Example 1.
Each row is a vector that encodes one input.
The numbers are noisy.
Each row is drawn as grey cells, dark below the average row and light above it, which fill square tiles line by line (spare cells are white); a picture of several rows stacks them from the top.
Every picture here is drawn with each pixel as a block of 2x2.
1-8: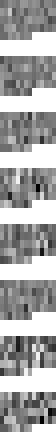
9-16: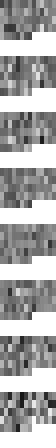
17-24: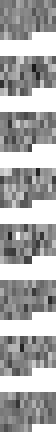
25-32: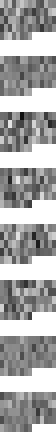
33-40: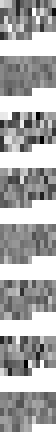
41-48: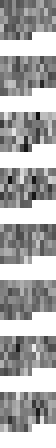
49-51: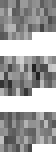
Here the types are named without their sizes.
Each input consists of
either a fixed value, or a node of a tree.
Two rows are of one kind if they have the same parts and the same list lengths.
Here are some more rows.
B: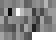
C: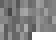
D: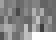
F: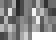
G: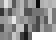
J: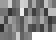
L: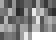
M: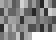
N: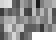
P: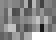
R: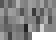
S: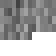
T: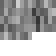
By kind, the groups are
B, C, D, F, J, L, M, P, R, S, T
G, N

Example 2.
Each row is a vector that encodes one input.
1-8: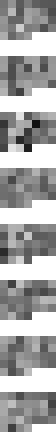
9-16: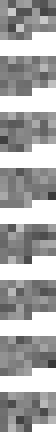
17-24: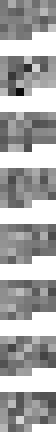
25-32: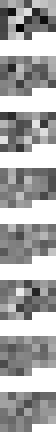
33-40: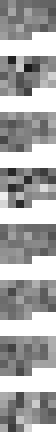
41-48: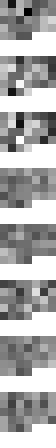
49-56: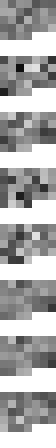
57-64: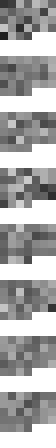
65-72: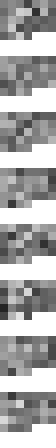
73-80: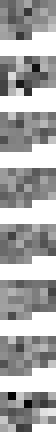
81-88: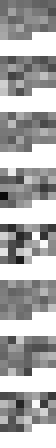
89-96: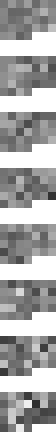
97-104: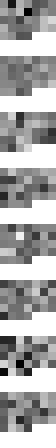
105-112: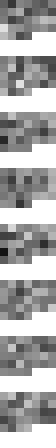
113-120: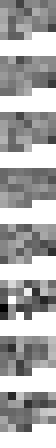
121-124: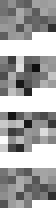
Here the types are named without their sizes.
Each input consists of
either a point on a circle, or a fixed value.
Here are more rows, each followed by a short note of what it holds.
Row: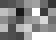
a fixed value
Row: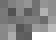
a point on a circle
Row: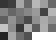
a fixed value
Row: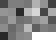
a fixed value
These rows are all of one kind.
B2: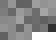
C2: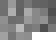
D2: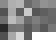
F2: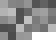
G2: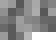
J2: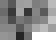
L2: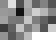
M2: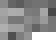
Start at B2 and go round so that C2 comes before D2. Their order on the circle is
B2, M2, C2, D2, F2, L2, J2, G2.
